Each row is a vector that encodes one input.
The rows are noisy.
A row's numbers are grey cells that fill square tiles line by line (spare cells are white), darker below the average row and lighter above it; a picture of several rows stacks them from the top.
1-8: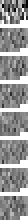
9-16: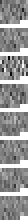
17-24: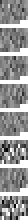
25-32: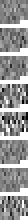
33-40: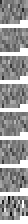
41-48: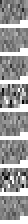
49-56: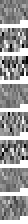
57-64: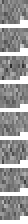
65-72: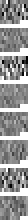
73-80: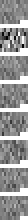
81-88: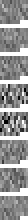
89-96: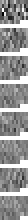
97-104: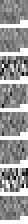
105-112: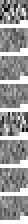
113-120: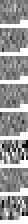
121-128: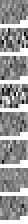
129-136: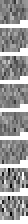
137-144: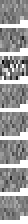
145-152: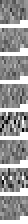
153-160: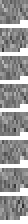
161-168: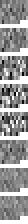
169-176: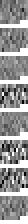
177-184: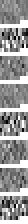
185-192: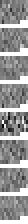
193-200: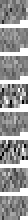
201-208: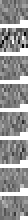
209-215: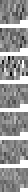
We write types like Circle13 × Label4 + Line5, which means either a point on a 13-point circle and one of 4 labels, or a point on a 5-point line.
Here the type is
Bool × Circle20 + Line7 × Line8.
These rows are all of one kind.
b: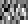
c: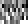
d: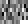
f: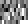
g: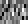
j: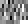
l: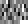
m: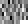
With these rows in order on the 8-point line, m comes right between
c and d.
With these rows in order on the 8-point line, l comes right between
g and j.
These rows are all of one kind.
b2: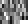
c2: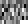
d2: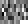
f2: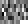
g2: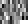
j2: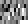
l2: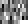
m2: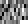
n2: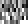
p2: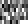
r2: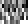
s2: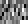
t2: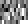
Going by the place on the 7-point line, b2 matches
g2 and l2.
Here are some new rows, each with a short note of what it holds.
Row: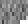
a point on a 20-point circle and a true/false value
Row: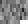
a point on a 20-point circle and a true/false value
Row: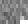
a point on a 20-point circle and a true/false value
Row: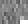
a point on a 20-point circle and a true/false value
